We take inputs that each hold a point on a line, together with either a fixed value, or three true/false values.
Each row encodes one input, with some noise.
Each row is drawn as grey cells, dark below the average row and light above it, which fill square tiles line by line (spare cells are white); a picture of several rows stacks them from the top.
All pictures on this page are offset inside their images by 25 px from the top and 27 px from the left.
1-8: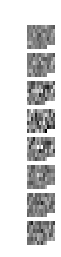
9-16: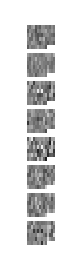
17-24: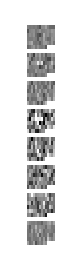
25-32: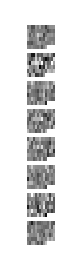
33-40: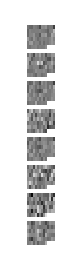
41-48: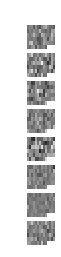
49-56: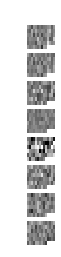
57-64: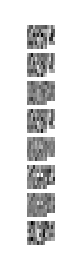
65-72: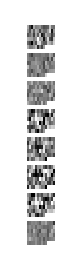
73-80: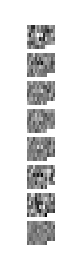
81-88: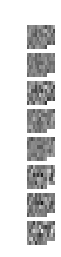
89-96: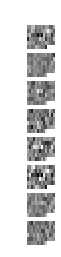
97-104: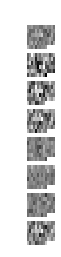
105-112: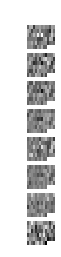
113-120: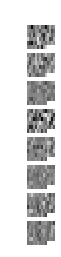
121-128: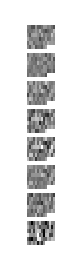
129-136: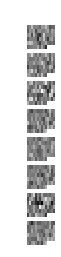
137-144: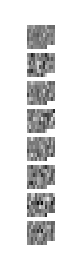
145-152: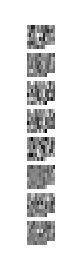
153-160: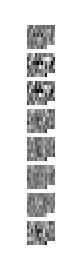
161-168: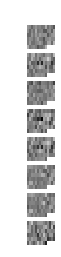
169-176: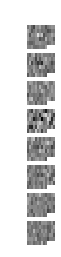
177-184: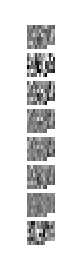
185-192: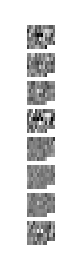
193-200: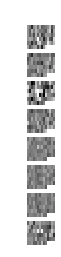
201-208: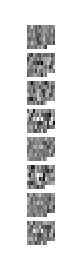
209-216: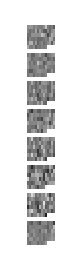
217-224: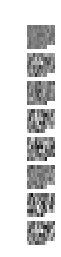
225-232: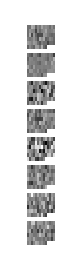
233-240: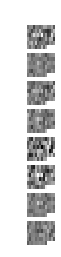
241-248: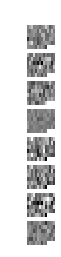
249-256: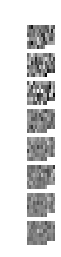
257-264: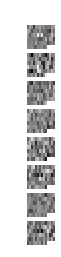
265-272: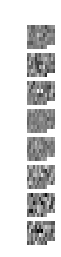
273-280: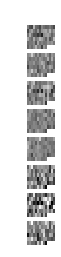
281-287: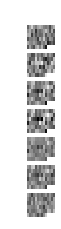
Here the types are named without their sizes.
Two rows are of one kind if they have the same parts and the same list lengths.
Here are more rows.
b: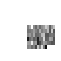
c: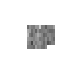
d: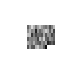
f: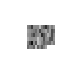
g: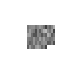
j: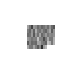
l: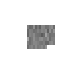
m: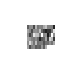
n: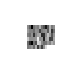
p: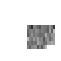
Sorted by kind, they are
b, j, l, m, p
c, d, f, g, n

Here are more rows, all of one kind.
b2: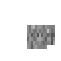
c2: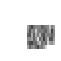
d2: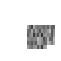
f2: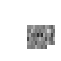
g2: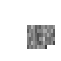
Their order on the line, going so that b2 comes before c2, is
b2, f2, c2, d2, g2.
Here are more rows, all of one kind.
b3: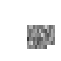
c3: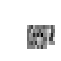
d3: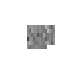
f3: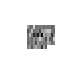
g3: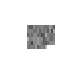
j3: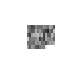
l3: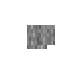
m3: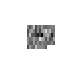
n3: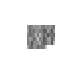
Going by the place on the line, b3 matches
j3 and l3.
